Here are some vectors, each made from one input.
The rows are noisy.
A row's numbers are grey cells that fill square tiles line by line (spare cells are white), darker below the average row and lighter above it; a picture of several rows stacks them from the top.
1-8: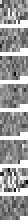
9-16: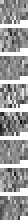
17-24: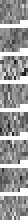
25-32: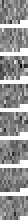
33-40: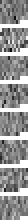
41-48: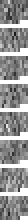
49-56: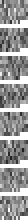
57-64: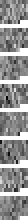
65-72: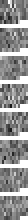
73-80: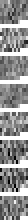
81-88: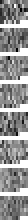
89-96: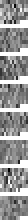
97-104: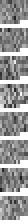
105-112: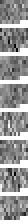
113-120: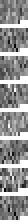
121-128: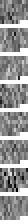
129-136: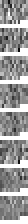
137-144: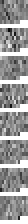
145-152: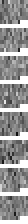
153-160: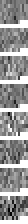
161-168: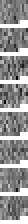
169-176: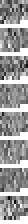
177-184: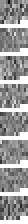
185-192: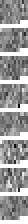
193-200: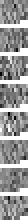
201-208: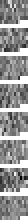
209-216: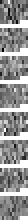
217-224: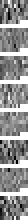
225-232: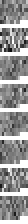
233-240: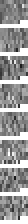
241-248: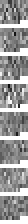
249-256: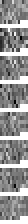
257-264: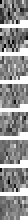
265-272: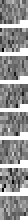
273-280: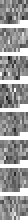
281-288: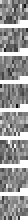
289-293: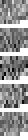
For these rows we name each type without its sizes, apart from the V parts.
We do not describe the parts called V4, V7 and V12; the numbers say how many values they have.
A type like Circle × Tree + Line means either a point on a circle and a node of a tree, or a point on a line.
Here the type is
Bool × Label × V12 + (Line + V4) × V7.
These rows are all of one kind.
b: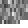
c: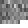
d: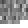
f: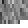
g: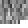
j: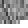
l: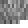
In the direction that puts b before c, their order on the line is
f, b, g, c, j, d, l.
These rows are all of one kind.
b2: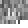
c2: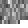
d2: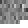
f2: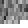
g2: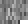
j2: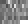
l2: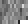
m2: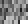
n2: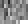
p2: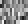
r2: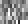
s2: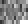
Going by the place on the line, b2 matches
c2 and r2.
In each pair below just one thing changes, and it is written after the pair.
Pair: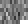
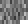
the value of V12
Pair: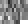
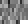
the true/false value
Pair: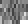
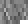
the label
